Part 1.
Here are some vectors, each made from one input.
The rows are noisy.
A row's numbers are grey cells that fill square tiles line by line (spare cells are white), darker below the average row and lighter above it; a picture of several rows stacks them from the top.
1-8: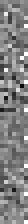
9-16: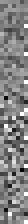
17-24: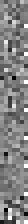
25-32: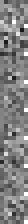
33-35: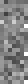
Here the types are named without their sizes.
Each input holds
a point on a line.
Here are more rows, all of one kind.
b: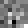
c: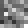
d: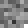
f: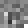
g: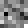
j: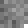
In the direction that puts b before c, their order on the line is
b, d, c, j, g, f.
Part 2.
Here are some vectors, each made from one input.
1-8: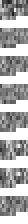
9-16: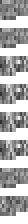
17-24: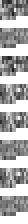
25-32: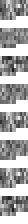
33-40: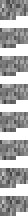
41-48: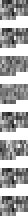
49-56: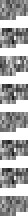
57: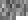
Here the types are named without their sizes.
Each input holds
a point on a line.
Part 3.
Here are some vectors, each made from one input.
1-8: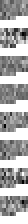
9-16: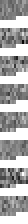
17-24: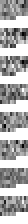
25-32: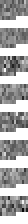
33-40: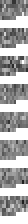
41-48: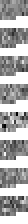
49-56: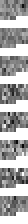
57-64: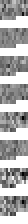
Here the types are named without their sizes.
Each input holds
three true/false values.
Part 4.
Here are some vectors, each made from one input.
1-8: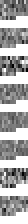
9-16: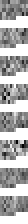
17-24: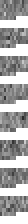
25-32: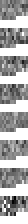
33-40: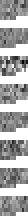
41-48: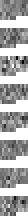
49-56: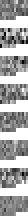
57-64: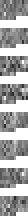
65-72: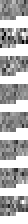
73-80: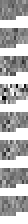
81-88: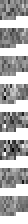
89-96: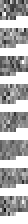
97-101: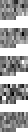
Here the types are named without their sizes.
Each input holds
three true/false values.
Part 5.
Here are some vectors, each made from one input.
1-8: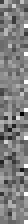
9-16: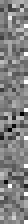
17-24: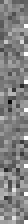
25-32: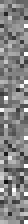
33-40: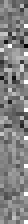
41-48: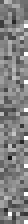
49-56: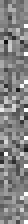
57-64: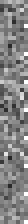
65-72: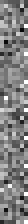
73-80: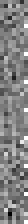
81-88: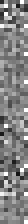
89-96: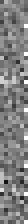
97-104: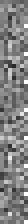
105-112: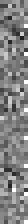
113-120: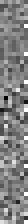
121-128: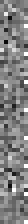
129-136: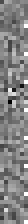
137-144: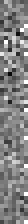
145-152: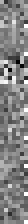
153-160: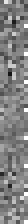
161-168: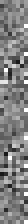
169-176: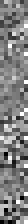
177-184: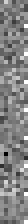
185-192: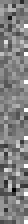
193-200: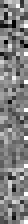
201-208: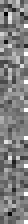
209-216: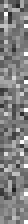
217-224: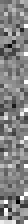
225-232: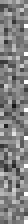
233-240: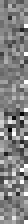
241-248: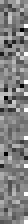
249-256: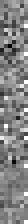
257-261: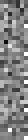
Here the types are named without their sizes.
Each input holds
a point on a line.
